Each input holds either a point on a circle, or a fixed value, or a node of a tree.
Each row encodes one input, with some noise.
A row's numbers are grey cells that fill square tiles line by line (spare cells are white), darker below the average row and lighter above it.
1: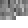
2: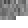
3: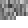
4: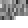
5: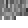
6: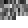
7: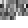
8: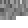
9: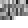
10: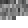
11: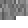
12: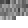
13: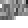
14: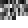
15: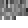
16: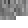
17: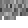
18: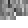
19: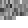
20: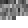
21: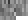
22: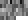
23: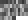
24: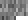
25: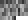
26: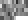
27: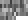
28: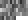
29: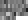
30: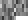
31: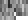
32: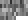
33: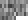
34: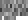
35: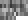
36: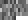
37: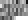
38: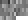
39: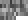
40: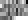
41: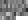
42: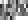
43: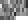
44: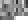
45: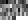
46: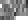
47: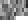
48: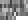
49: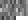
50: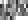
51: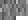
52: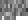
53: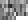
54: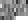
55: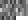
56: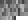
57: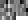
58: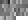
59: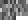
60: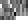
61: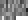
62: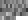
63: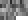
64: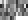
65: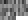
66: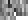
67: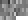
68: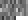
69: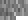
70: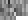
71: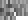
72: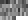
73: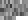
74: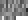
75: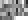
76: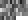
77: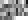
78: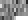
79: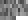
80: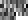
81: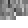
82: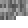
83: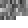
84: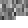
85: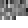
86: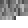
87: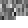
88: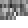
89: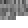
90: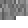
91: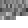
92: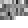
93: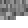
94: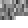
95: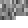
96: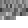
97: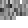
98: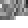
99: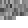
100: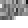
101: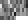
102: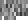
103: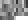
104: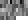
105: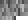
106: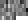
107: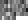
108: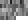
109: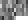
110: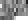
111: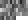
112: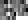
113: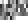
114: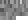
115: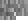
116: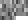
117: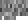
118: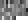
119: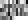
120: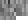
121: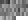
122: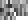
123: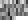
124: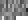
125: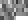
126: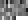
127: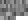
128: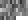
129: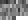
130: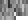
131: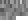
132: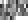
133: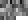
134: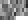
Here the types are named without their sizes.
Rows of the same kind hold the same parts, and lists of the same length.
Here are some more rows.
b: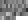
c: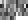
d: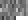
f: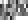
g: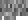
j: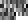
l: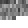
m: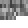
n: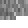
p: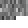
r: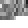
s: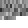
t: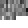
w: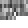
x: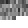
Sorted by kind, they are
b, d, g, l, m, n, p, s, t, w, x
c, f, j
r

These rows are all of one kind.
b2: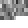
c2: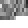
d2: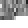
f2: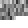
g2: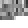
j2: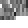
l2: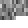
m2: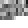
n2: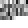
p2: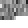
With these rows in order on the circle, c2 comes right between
j2 and m2.
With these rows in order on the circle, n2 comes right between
f2 and p2.
